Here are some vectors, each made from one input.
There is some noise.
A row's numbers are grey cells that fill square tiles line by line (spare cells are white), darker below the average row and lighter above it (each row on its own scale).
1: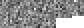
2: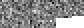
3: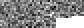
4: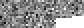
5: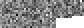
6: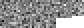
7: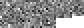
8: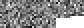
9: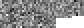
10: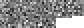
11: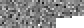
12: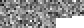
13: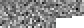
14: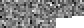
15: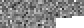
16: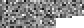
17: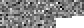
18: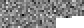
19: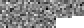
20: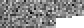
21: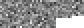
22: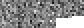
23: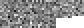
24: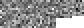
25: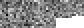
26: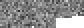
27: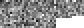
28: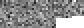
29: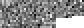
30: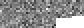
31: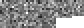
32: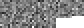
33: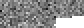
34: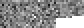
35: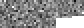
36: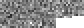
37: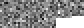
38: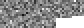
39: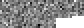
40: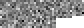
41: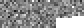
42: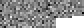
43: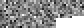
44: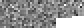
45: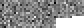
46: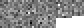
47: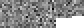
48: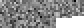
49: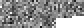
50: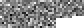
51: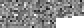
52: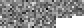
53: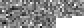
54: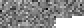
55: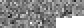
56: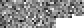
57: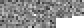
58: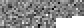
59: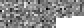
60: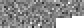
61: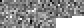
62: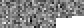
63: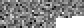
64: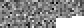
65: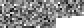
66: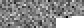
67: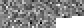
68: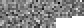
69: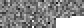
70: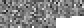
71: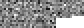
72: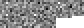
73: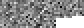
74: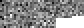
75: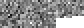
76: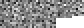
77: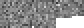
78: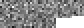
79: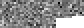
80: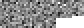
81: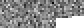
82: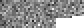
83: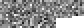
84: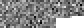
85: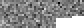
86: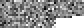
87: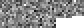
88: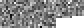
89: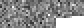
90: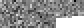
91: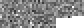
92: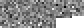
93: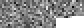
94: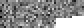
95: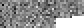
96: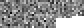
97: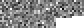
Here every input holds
a point on a 9-point line, together with either a point on an 8-point circle, or a fixed value.
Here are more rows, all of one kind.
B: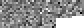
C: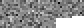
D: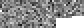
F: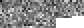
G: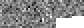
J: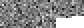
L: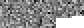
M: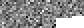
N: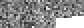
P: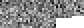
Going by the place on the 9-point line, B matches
G, L and M.
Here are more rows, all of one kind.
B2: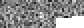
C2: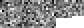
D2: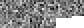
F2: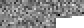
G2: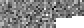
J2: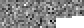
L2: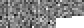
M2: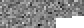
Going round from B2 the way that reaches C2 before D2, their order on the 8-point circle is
B2, C2, L2, F2, D2, M2, J2, G2.
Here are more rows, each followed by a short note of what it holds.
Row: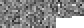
a point on an 8-point circle and a point on a 9-point line
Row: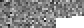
a point on an 8-point circle and a point on a 9-point line
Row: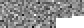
a point on a 9-point line
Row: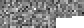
a point on an 8-point circle and a point on a 9-point line
